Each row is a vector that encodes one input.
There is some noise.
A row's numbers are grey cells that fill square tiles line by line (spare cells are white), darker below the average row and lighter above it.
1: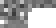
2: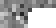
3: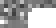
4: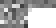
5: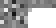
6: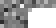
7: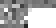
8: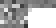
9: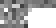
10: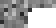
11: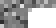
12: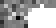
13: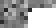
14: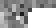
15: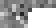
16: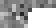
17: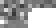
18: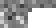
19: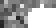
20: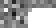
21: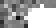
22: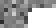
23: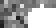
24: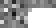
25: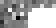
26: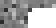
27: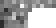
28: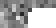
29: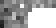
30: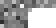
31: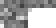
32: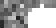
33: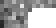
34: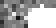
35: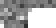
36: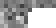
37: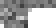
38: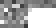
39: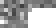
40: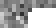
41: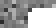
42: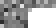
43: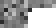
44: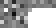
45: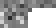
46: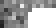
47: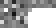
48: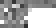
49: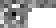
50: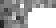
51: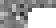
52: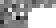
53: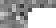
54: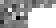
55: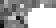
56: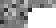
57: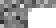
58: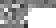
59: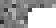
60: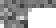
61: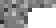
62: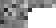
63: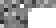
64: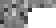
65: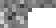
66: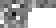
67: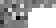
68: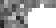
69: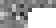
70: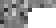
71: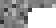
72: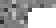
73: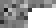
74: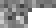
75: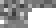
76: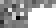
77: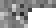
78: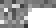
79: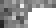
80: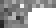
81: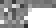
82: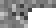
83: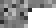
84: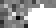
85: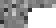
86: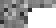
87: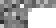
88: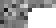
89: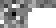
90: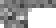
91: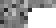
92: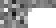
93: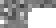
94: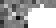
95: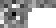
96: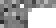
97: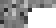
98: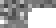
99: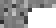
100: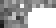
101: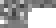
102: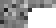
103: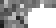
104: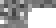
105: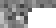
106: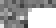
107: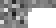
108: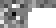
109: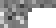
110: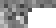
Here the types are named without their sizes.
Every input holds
a true/false value, together with either a label, or a point on a line.
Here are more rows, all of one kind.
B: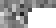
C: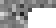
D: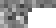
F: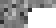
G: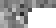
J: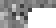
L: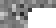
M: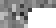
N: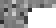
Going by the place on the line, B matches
F and G.
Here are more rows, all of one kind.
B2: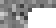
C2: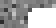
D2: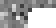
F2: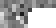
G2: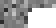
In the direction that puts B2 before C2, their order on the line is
B2, D2, F2, G2, C2.
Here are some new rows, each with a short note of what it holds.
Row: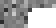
a point on a line and a true/false value
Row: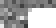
a label and a true/false value
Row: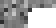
a point on a line and a true/false value
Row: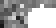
a label and a true/false value
